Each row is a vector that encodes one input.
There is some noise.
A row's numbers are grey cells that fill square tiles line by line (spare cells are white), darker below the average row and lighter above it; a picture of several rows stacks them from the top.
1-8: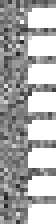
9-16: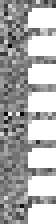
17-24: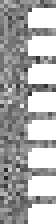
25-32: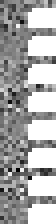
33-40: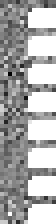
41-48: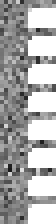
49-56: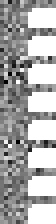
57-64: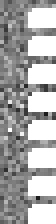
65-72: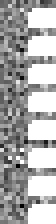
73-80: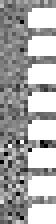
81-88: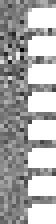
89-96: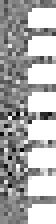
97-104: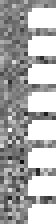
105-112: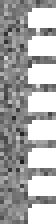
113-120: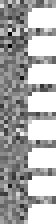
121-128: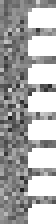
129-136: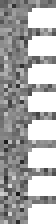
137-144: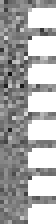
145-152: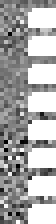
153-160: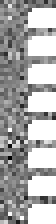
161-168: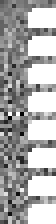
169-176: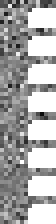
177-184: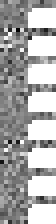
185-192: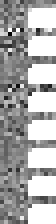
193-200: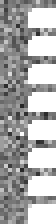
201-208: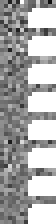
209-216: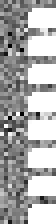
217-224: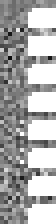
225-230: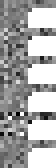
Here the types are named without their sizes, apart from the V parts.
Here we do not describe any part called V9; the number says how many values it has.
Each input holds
a point on a line and a node of a tree, together with either a point on a line, or a true/false value and a value of V9.
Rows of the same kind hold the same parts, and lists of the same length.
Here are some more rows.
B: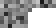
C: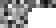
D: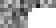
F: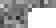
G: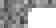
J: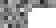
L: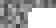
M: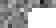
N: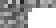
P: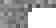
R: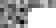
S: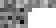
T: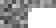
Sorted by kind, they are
B, C, F, G, J, L, M, R, S
D, N, P, T

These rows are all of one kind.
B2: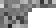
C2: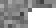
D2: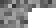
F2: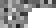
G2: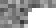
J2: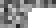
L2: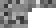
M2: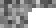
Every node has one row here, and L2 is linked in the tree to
C2, D2, G2 and M2.
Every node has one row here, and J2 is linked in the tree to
M2.
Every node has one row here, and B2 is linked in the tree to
C2.
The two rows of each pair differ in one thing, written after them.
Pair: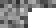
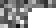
the value of V9
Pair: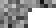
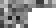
the place on the line
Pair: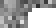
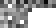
the value of V9
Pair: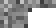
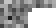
the place on the line
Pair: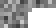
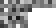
the true/false value
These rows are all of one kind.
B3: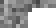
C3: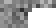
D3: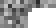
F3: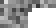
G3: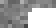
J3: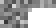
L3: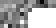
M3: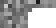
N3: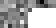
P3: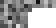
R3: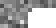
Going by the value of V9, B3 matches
C3 and P3.
